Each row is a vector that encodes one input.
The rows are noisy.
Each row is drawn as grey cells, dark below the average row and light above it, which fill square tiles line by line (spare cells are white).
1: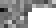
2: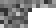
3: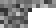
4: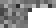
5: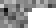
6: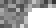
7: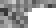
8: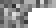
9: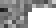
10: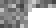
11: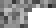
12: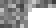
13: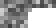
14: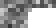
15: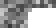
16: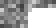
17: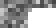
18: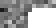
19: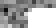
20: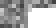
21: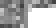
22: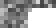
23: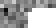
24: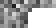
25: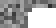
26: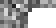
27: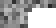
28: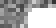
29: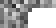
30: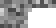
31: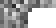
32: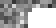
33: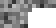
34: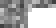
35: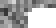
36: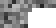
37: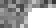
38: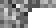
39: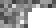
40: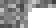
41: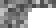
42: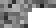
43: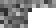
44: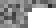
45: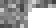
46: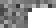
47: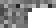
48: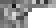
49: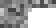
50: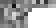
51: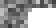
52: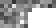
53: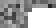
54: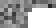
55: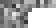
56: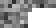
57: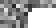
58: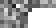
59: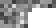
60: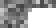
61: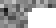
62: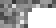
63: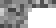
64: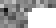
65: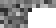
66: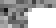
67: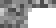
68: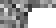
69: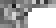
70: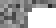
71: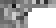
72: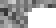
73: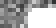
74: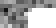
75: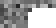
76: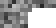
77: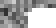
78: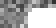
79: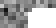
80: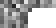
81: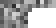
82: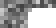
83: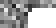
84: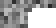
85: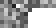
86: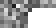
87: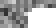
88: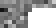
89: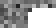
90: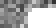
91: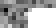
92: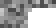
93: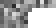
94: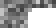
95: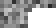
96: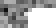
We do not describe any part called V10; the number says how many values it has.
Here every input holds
either a point on a 5-point line and a true/false value, or a value of V10.
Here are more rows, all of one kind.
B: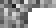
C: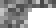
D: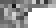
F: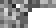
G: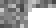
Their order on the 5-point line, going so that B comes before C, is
D, G, B, F, C.
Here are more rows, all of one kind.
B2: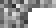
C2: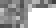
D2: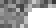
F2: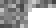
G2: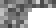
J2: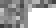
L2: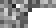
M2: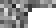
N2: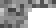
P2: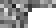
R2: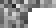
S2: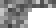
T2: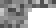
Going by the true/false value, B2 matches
L2, M2, P2 and R2.
